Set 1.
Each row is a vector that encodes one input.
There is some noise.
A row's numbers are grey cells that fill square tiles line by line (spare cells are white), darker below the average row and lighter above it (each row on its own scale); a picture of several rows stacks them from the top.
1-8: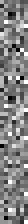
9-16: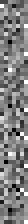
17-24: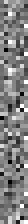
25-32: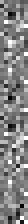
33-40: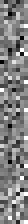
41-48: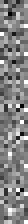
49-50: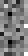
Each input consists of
four true/false values.
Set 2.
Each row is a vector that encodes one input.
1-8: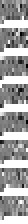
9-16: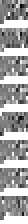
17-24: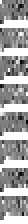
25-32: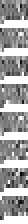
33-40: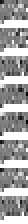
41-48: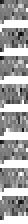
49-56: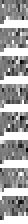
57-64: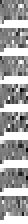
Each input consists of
three true/false values.
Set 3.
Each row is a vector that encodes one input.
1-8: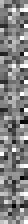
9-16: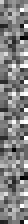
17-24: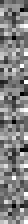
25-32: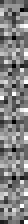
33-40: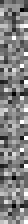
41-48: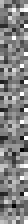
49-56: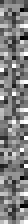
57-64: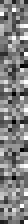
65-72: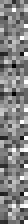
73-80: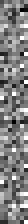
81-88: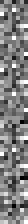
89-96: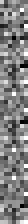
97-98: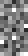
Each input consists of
a point on a 9-point line.
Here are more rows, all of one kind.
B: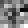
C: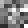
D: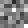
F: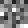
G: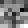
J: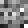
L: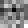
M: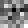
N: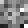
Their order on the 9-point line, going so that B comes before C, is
L, M, B, G, F, D, C, N, J.
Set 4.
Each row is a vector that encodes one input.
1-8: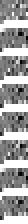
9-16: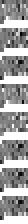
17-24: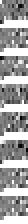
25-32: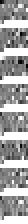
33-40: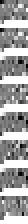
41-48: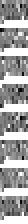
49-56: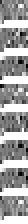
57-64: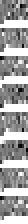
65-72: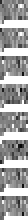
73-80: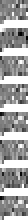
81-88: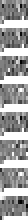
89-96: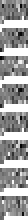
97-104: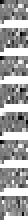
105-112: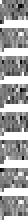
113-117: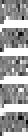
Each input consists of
three true/false values.
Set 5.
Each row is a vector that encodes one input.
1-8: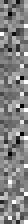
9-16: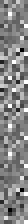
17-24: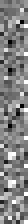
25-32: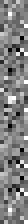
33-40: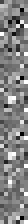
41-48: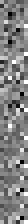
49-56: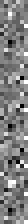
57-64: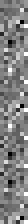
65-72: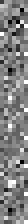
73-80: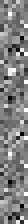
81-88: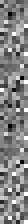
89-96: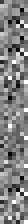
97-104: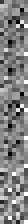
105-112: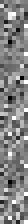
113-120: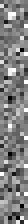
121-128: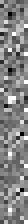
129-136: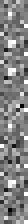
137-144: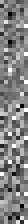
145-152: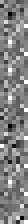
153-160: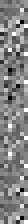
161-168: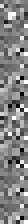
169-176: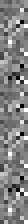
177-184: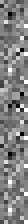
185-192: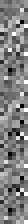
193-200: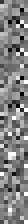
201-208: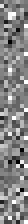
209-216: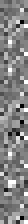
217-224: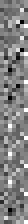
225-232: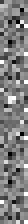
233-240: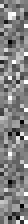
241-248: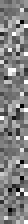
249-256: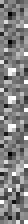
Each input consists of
three true/false values.
